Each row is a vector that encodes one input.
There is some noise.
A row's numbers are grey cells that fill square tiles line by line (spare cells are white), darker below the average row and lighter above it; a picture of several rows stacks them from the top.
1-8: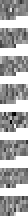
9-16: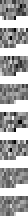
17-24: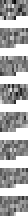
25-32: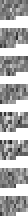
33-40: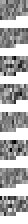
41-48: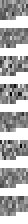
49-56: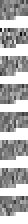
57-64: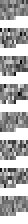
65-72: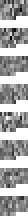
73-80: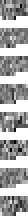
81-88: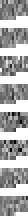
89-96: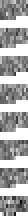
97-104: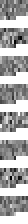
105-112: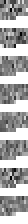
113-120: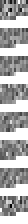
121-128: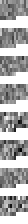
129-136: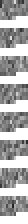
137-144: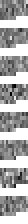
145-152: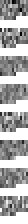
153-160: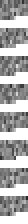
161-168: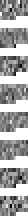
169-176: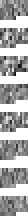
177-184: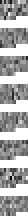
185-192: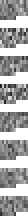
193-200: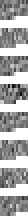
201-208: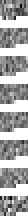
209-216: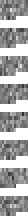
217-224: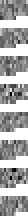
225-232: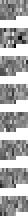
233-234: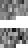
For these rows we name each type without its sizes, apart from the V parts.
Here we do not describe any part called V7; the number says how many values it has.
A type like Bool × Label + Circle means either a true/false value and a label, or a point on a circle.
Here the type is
Bool × (Line + V7) + Circle × Circle.
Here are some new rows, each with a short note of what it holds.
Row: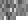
a point on a line and a true/false value
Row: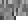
a true/false value and a value of V7
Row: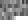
a point on a line and a true/false value
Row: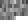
a point on a line and a true/false value
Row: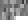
a point on a line and a true/false value
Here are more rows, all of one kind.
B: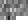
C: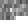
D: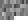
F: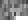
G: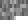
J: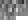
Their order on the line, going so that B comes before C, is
B, C, J, F, G, D.
